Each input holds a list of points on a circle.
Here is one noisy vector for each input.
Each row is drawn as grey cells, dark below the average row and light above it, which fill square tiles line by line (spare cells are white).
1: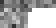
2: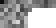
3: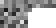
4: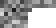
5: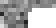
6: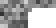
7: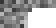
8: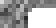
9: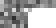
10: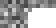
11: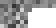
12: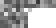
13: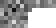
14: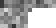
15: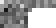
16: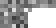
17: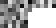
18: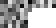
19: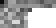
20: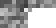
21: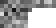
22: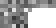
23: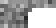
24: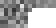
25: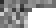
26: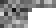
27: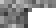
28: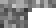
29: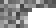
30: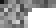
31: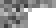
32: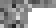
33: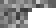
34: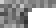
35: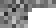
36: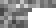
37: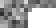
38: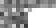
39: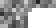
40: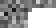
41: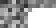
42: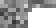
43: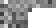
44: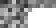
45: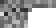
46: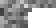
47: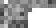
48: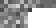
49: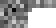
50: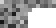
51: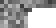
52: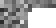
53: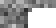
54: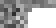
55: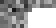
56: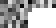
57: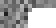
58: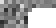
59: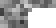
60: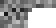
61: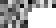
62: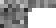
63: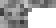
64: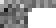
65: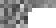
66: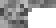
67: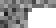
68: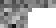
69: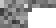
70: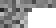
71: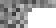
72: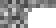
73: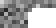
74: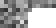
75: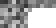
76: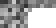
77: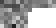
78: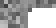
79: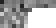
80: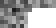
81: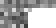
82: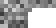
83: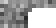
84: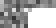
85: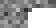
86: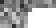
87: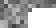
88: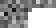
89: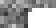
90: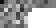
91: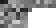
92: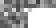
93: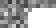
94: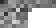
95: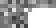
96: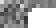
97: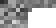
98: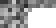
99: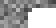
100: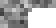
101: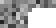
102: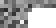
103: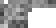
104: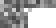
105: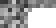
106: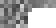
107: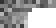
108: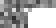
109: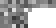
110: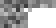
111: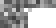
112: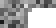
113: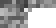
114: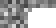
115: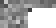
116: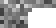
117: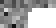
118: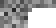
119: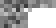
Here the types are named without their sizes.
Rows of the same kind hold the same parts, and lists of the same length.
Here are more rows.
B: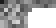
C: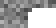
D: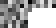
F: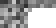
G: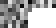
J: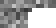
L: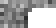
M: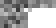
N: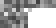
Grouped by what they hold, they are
B
C, J, L
D, G
F, M, N

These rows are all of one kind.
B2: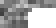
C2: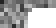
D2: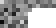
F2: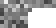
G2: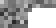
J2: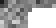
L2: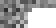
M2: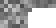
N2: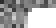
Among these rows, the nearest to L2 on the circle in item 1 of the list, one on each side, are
D2 and N2.
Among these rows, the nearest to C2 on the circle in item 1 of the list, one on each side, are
J2 and N2.
